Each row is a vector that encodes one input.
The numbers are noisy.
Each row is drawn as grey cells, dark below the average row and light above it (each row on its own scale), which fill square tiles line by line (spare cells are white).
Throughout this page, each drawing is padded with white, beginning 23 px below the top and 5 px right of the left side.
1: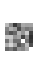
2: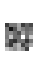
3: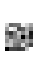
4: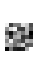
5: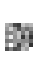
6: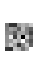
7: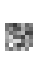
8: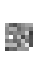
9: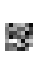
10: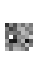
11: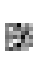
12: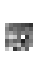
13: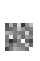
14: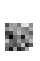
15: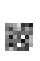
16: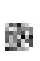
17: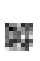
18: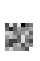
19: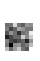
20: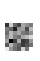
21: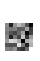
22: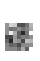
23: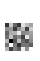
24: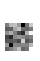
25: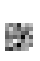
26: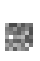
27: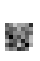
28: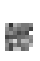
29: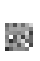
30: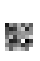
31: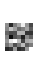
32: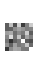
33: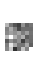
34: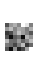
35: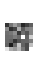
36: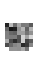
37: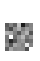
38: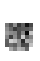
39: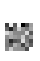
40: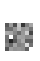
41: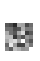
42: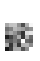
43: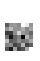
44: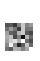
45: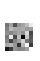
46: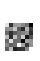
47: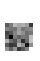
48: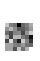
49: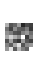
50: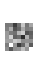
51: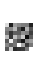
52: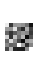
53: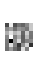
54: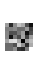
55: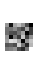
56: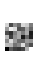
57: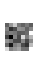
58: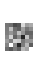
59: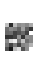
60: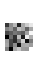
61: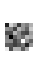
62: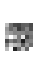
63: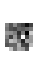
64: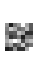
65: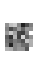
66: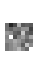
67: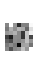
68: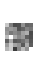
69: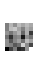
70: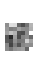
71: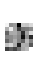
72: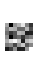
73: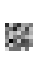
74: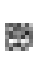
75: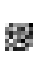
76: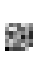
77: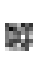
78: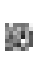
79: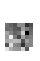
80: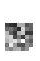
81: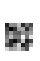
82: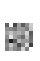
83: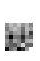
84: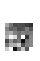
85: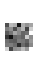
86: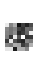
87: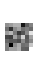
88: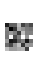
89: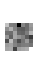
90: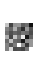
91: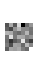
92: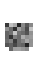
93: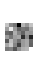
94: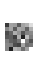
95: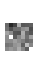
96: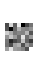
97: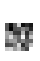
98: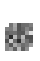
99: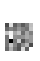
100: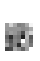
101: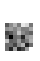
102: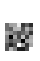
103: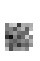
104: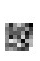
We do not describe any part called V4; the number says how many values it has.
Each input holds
a value of V4, together with a list of up to two points on a 5-point line.
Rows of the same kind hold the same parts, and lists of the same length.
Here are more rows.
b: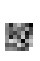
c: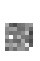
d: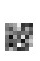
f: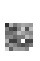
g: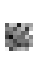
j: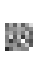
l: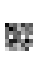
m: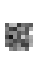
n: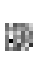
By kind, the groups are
b, d
c, f, j, l, n
g, m

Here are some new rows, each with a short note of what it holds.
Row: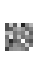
a value of V4, together with a list of one item
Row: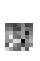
a value of V4, together with a list of one item
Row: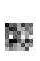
a value of V4, together with a list of one item
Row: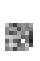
a value of V4, together with a list of one item
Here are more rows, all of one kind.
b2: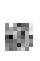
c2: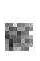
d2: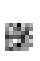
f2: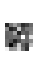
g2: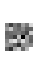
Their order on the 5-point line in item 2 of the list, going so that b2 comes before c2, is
f2, g2, b2, d2, c2.
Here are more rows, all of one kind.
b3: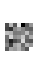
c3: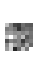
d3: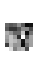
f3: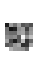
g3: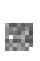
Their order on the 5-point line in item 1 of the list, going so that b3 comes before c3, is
g3, b3, f3, d3, c3.
